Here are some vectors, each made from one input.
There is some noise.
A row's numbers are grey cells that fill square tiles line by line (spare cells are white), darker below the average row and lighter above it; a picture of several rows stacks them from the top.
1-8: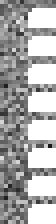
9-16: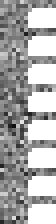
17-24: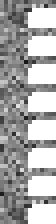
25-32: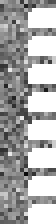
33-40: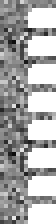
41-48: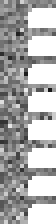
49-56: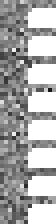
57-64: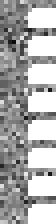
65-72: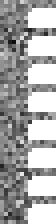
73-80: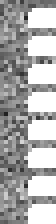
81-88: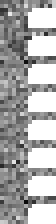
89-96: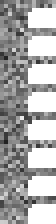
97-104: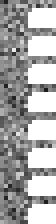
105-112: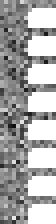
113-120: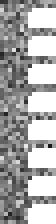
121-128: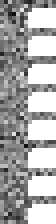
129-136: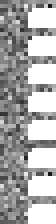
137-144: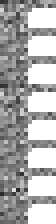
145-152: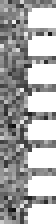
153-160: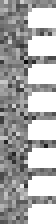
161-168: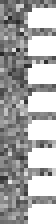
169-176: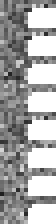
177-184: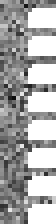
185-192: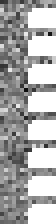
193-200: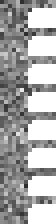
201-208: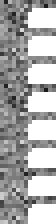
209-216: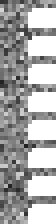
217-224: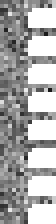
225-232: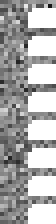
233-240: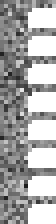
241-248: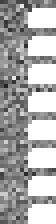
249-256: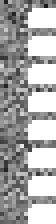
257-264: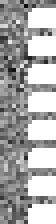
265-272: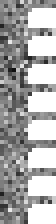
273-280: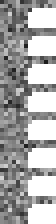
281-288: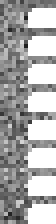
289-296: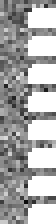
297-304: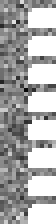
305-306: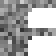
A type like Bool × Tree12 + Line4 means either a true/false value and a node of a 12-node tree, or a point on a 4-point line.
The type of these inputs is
Bool × (Circle6 + Tree11) + Line11.
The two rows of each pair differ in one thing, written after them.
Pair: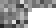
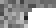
the true/false value
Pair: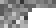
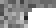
the place on the 6-point circle
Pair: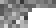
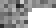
the true/false value
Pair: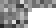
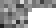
the place on the 6-point circle
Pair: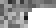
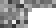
the true/false value
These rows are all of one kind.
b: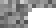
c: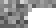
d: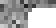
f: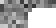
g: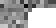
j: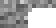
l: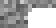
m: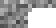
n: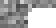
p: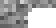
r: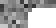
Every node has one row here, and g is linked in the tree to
m.
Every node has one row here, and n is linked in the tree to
l.
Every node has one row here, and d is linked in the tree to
p.
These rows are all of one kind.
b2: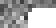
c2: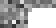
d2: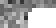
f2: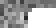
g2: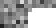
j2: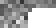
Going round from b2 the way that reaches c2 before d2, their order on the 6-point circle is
b2, g2, f2, c2, d2, j2.
